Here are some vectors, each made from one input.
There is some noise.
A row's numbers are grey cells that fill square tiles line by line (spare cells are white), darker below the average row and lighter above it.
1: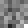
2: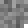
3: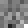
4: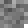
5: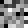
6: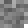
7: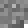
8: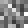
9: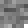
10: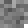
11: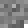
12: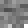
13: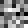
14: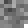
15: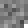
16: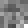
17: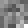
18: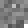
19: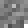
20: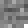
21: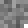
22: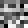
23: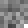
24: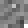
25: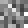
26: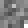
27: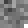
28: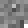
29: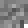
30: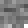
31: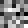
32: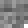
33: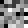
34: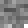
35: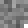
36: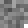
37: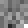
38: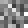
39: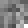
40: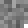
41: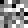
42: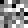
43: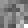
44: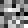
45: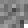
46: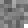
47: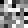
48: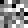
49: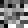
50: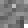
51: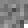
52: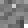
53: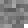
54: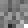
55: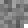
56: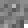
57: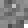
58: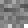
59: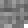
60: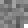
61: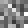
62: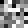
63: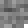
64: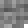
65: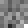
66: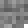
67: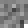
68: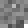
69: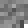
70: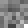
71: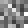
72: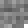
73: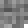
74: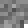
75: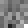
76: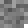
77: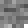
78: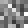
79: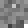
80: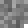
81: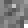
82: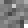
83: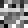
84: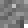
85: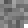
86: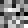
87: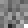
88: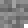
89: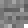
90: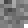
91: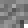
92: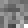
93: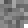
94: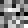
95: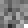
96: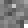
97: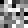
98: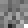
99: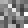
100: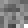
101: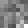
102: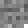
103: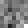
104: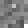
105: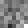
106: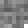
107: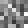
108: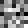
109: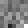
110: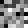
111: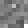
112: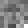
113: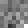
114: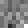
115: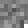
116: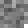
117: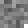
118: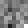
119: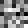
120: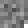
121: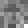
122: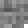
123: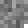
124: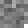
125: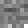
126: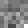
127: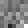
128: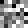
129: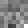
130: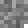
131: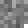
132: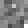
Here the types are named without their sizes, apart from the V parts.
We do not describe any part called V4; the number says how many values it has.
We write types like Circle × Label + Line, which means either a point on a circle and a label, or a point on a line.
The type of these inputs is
Bool × V4 + List(Line).
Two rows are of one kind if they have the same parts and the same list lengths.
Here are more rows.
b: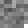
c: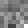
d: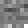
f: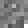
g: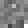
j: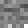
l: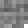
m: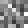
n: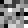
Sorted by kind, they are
b, d, j, l
c
f, g
m
n

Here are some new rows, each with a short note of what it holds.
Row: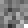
a list of one item
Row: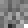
a list of one item
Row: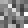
the empty list
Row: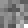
a list of one item
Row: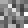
the empty list
